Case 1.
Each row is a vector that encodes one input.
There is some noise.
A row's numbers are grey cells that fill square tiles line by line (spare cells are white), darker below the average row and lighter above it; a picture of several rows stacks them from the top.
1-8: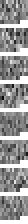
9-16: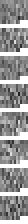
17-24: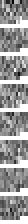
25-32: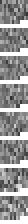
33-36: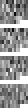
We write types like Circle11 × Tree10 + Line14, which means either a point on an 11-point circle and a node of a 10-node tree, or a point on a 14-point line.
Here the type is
Circle6 + Line5.
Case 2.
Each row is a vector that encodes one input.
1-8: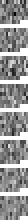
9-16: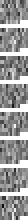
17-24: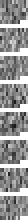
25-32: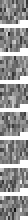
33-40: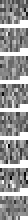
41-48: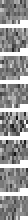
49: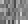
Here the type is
Circle6 + Line7.
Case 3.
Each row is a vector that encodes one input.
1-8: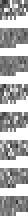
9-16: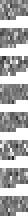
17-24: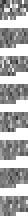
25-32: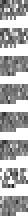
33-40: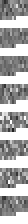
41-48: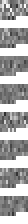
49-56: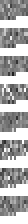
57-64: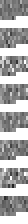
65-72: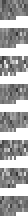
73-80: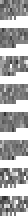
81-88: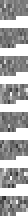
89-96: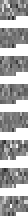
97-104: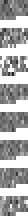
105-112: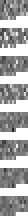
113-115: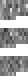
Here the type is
Bool × (Circle9 + Unit).
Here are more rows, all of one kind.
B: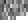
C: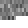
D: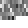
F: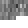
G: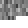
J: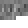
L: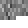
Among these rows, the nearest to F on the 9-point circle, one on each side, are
B and J.
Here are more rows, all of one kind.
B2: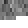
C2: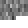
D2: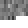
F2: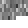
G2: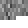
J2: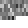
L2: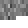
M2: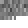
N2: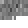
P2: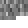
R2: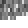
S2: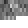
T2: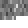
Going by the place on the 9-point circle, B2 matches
D2 and S2.
